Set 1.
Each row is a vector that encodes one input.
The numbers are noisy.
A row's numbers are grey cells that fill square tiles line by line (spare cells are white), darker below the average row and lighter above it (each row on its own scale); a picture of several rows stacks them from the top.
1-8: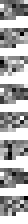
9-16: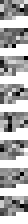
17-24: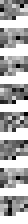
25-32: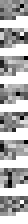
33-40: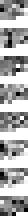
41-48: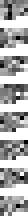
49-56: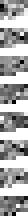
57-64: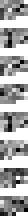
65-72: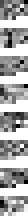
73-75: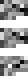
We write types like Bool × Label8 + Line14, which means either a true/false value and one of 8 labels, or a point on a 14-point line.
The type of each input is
Bool × Bool × Bool × Bool + Unit.
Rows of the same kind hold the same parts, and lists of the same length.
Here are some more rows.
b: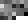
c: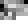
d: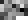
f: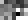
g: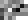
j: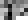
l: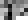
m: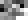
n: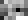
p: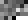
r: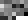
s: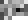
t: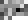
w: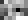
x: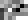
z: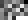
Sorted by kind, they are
b, c, d, f, g, m, n, p, r, s, t, w, x, z
j, l

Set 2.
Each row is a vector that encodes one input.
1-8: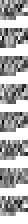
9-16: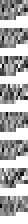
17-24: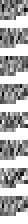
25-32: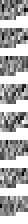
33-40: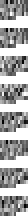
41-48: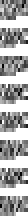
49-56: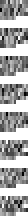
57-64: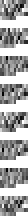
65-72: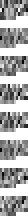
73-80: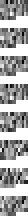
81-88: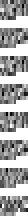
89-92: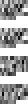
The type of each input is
Line18.
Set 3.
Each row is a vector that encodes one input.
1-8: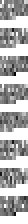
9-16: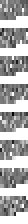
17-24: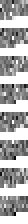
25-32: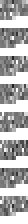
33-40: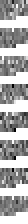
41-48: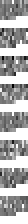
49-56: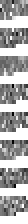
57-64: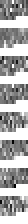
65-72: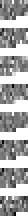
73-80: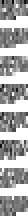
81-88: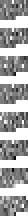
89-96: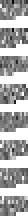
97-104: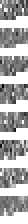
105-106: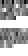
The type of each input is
Bool × Bool × Bool × Bool × Bool.
